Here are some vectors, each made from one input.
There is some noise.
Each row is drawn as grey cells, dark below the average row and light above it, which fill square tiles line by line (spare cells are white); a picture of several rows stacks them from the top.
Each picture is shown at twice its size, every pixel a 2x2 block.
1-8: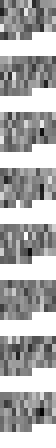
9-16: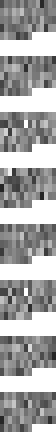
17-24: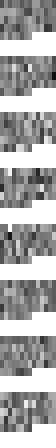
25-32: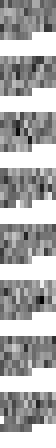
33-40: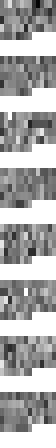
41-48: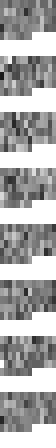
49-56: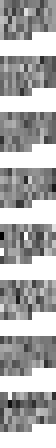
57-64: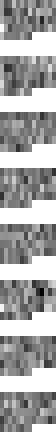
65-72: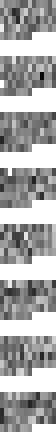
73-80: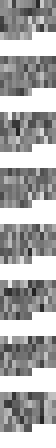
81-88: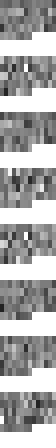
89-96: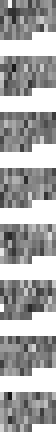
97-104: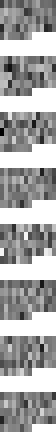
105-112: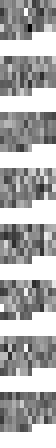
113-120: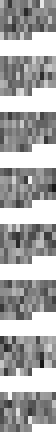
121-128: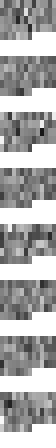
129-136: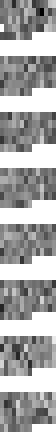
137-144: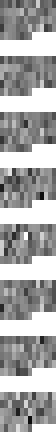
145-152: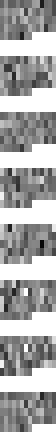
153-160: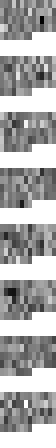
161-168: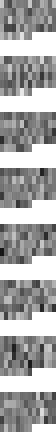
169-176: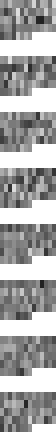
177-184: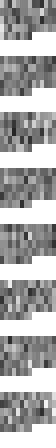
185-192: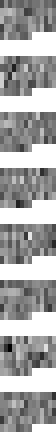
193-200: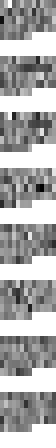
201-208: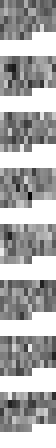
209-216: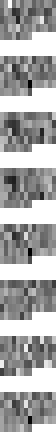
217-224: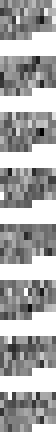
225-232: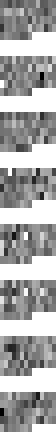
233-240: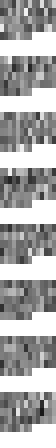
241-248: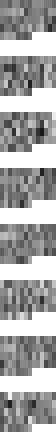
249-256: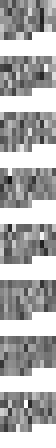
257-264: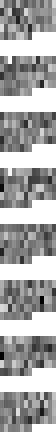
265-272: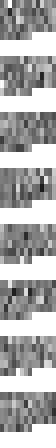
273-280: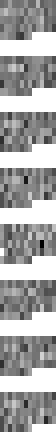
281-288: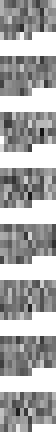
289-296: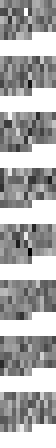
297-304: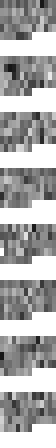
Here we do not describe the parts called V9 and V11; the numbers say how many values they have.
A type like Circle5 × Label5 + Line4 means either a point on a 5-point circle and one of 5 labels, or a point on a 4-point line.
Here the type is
(Bool × Circle6 + V9) × Label7 + V11.
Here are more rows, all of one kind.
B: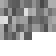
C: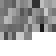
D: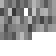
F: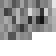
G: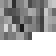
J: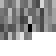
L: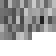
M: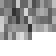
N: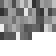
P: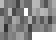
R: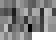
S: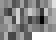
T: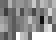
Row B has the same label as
D and P.
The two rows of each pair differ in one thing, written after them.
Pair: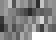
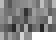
the true/false value
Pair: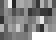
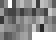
the label
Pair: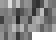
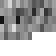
the place on the 6-point circle
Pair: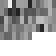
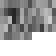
the true/false value
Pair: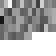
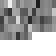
the place on the 6-point circle
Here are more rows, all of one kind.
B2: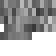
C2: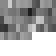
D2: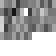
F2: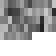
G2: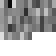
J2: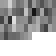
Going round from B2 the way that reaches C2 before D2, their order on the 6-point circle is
B2, F2, J2, G2, C2, D2.
